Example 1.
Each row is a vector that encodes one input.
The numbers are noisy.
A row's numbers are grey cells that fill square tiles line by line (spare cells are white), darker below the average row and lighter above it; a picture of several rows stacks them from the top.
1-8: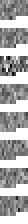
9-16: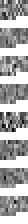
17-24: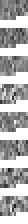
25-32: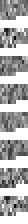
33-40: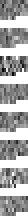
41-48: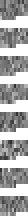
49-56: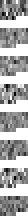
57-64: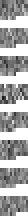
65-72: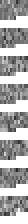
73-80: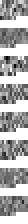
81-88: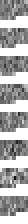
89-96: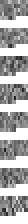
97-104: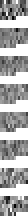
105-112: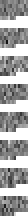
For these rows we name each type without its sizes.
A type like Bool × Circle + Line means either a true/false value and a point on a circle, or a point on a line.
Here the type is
(Bool × Bool × Bool + Unit) × Label + Line.
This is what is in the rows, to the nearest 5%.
About 75% of them hold a label, together with either a fixed value, or three true/false values. The rest hold a point on a line.
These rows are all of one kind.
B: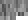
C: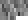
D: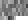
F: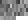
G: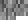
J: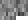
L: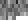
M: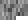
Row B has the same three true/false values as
C and D.
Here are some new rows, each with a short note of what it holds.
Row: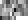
a point on a line
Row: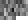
a label
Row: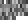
a point on a line
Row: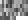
a point on a line
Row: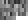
a label
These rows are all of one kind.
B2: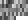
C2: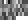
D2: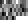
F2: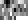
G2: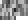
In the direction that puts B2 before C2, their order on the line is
F2, G2, B2, C2, D2.
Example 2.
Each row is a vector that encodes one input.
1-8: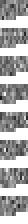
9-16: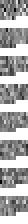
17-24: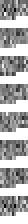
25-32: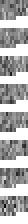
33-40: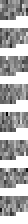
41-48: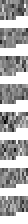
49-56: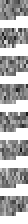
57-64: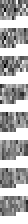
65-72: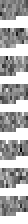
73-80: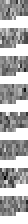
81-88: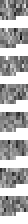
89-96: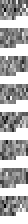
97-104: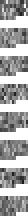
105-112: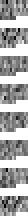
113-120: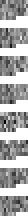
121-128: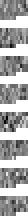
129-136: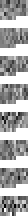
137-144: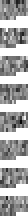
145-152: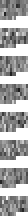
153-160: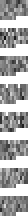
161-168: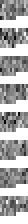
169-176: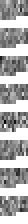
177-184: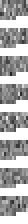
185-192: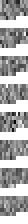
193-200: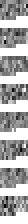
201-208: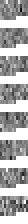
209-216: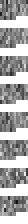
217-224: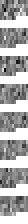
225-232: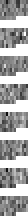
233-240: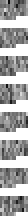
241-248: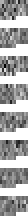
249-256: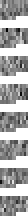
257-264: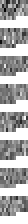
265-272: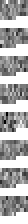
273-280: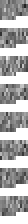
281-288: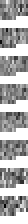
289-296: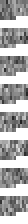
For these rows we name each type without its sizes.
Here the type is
Label × List(Line).
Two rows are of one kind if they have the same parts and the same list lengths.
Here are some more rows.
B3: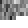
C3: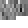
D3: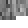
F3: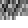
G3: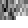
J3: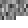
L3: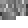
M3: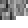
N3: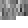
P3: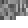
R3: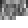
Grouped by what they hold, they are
B3, D3, J3, M3, P3, R3
C3, L3, N3
F3, G3

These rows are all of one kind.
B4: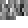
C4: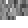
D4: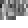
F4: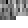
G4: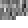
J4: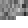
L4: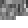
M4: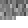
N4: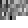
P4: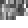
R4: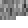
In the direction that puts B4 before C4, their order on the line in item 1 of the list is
B4, P4, C4, D4, G4, R4, M4, F4, J4, N4, L4.
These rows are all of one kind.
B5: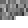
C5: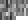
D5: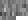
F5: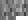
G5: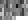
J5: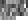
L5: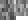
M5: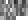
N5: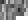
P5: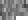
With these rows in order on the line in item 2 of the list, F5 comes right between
J5 and L5.
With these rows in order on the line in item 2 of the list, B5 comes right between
L5 and M5.
